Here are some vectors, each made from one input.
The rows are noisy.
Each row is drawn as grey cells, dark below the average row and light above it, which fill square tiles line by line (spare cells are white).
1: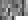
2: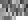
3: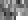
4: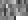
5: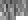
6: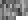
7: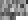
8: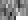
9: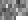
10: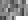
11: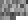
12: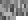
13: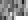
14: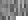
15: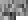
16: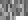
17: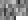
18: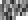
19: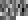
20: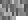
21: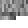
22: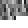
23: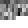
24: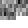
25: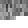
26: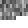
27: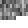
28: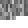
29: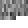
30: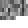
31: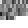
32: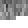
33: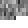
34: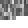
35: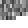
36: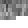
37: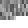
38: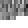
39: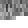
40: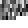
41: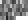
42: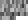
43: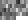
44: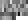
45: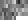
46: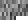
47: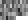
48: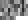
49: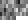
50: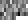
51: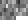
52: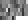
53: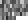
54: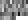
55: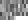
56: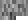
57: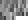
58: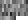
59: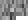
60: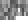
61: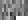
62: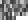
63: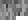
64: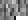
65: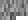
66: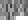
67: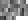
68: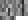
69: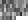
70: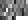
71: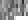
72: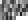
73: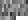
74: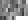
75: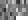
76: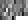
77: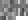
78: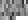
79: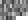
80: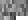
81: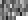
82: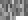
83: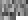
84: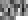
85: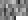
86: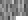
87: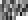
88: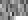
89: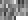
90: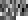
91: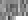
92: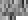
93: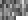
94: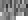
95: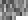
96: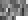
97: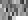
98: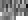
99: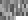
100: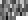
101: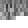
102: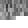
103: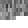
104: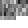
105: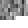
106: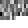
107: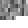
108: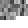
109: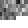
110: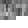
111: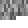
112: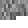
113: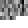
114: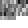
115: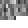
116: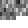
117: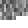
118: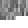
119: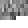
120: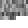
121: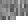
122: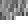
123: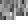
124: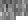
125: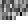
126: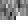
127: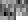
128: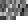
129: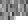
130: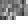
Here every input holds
either a point on a 10-point line and a true/false value, or a point on a 12-point line.
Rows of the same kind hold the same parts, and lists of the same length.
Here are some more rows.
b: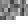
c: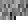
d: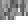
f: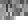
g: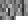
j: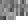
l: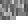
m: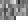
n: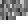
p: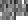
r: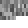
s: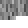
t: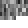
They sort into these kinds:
b, d, f, g, j, l, n, p, r, s
c, m, t

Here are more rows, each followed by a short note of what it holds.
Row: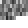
a point on a 12-point line
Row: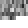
a point on a 10-point line and a true/false value
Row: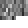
a point on a 12-point line
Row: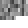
a point on a 12-point line
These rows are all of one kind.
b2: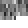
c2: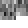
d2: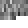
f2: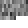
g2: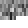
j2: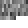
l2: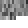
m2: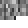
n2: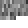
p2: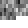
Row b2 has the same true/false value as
c2, m2 and p2.
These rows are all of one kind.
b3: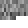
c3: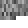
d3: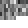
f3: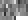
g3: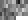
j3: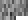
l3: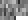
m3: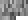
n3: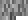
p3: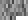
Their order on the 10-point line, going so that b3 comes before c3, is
g3, b3, p3, c3, n3, l3, m3, f3, j3, d3.
